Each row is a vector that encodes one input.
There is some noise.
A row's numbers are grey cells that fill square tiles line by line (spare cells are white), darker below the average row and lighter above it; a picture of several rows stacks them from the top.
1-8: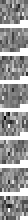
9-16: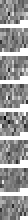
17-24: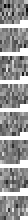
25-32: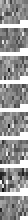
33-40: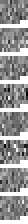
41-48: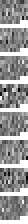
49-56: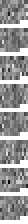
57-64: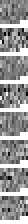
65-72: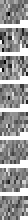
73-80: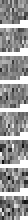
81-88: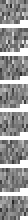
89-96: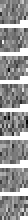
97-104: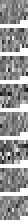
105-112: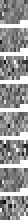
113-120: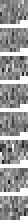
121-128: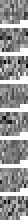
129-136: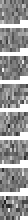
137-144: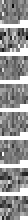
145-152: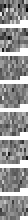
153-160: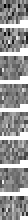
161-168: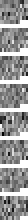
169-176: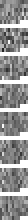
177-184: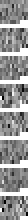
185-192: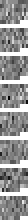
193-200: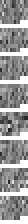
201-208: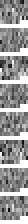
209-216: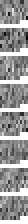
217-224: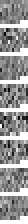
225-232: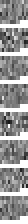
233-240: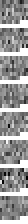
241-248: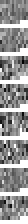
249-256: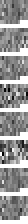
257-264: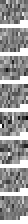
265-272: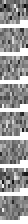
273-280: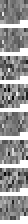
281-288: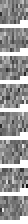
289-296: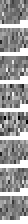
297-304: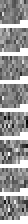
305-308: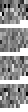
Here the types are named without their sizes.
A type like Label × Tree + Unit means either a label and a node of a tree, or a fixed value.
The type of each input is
(Bool × Bool × Bool × Bool + Line) × Line.
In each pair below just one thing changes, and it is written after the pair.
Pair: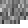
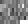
one of the four true/false values
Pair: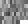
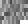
one of the four true/false values
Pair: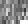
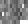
the place on the line
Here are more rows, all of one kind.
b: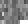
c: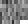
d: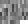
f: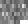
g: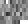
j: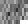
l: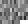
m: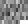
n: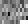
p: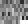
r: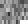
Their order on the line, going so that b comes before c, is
n, p, r, j, m, g, f, b, d, c, l.
